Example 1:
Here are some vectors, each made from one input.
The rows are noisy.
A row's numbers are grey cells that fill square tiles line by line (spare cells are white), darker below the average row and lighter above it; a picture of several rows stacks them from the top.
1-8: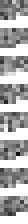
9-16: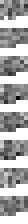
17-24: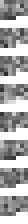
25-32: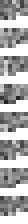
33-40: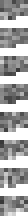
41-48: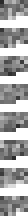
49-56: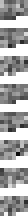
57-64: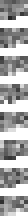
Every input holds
a point on a 4-point line, together with either a fixed value, or a node of a 7-node tree.
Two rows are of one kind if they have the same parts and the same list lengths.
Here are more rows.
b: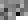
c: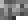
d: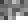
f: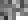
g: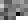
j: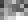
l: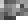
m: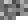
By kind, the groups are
b, c, g, l, m
d, f, j

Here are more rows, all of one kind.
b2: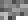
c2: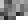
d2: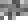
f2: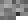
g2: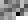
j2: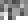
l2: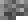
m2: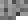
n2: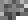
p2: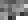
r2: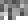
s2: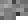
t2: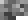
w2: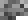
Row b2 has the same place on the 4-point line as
f2, m2 and s2.
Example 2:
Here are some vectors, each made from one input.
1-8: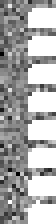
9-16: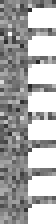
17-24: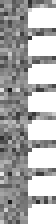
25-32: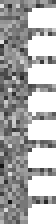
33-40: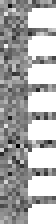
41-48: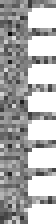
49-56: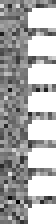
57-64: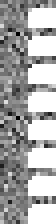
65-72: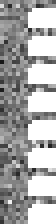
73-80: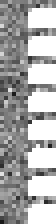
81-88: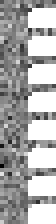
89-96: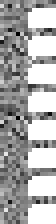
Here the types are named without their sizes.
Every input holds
a list of points on a line.
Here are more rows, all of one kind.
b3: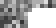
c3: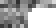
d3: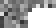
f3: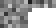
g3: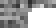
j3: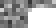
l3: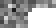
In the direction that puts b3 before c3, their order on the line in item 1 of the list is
b3, d3, f3, l3, j3, g3, c3.
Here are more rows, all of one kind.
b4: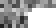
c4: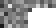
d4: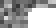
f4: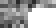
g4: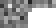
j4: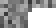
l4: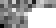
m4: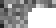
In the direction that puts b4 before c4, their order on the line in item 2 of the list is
d4, f4, j4, g4, b4, c4, m4, l4.
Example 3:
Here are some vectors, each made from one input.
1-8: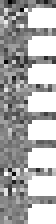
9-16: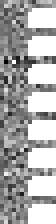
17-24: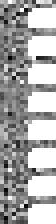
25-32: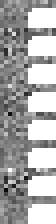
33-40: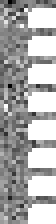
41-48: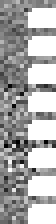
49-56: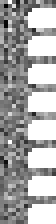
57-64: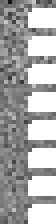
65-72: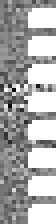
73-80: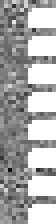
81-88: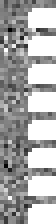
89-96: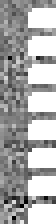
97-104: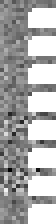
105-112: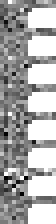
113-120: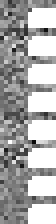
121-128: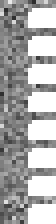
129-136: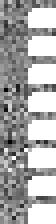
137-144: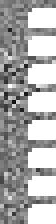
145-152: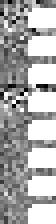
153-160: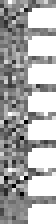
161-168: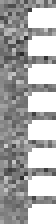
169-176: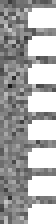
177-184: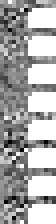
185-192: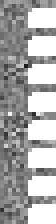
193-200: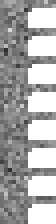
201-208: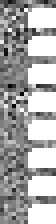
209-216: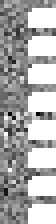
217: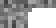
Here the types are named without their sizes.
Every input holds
a list of points on a line.
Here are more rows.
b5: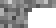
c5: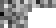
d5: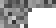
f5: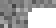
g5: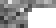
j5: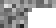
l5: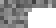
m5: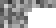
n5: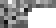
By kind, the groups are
b5, c5, g5, j5, m5, n5
d5
f5, l5

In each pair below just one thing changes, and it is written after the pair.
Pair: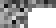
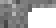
the place on the line in item 1 of the list
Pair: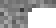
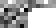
the place on the line in item 2 of the list
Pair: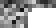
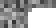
the place on the line in item 2 of the list
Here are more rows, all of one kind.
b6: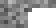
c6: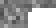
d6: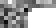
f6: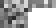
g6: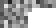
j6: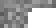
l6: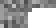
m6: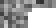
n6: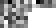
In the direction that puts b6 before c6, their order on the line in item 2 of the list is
d6, m6, n6, f6, b6, l6, j6, c6, g6.
